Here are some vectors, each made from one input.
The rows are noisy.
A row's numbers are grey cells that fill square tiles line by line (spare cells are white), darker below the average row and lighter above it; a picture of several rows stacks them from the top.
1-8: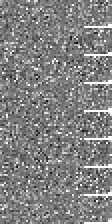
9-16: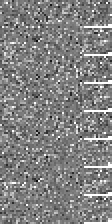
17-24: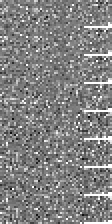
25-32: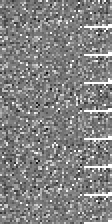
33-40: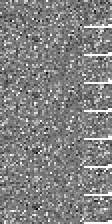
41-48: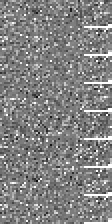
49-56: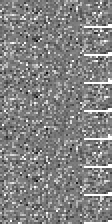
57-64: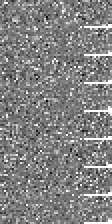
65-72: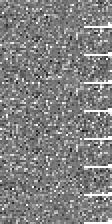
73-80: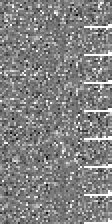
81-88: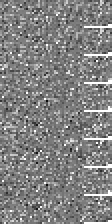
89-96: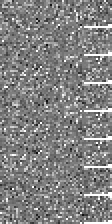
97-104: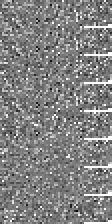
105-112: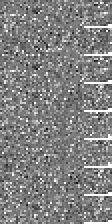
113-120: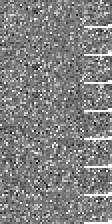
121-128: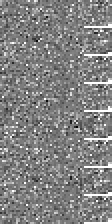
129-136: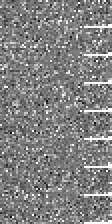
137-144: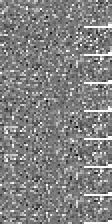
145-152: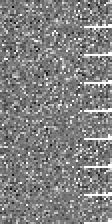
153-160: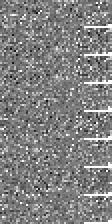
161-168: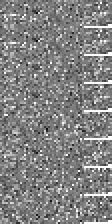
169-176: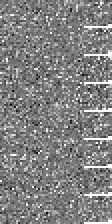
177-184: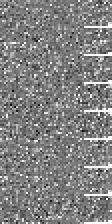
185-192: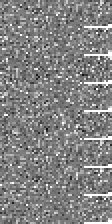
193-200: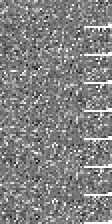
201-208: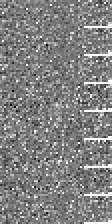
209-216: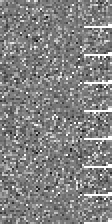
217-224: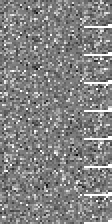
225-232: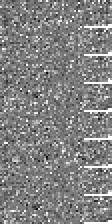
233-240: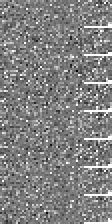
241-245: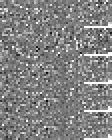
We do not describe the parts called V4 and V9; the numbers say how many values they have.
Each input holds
either a point on a 5-point line and a value of V4, or a point on a 6-point line and a true/false value, or a value of V9.
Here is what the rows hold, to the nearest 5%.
About 35% of them hold a point on a 5-point line and a value of V4. About 35% of them hold a point on a 6-point line and a true/false value. The rest hold a value of V9.
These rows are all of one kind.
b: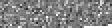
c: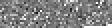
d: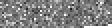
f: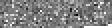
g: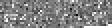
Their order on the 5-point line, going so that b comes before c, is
d, b, f, g, c.
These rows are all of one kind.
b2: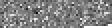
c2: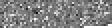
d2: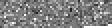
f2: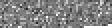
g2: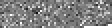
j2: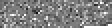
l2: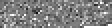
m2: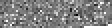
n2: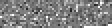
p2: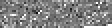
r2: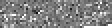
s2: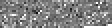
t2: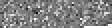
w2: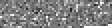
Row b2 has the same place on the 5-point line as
c2, f2 and t2.
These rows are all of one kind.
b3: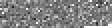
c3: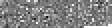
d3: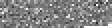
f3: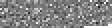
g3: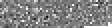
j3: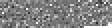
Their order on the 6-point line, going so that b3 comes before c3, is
j3, b3, c3, f3, g3, d3.
